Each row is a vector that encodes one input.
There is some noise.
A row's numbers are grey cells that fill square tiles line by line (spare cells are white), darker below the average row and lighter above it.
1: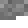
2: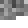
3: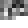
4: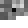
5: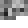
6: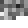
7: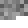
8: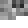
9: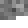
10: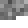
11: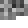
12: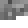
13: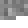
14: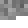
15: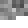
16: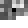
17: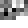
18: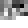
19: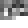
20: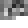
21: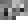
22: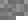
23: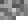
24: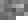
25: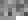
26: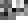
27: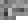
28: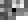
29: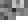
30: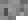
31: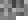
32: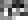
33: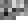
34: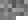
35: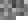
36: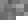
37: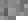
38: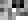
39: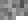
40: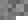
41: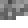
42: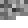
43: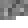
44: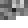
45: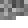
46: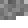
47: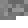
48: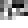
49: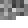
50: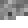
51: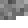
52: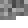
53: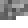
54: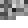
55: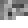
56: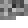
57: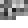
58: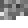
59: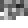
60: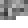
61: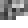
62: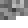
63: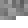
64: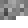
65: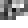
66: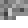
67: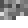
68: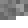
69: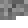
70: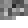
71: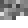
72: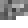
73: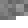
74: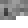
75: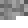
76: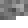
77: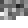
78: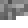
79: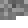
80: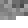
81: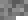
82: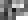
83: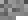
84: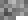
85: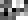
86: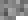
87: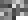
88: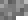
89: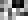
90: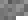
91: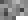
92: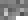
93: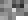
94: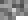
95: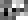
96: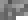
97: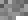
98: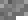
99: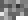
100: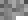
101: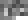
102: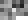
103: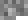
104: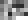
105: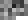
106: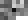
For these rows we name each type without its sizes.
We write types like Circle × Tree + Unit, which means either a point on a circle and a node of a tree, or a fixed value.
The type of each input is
List(Line).
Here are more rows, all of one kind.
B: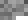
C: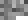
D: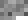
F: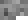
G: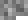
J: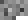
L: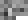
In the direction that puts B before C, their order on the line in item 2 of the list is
J, D, F, B, C, L, G.
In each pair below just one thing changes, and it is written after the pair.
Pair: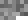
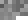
the place on the line in item 1 of the list
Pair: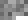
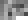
the place on the line in item 2 of the list
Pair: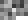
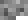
the place on the line in item 1 of the list
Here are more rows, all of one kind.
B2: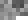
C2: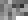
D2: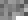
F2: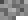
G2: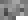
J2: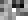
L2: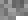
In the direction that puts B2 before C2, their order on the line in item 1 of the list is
J2, F2, G2, L2, B2, C2, D2.
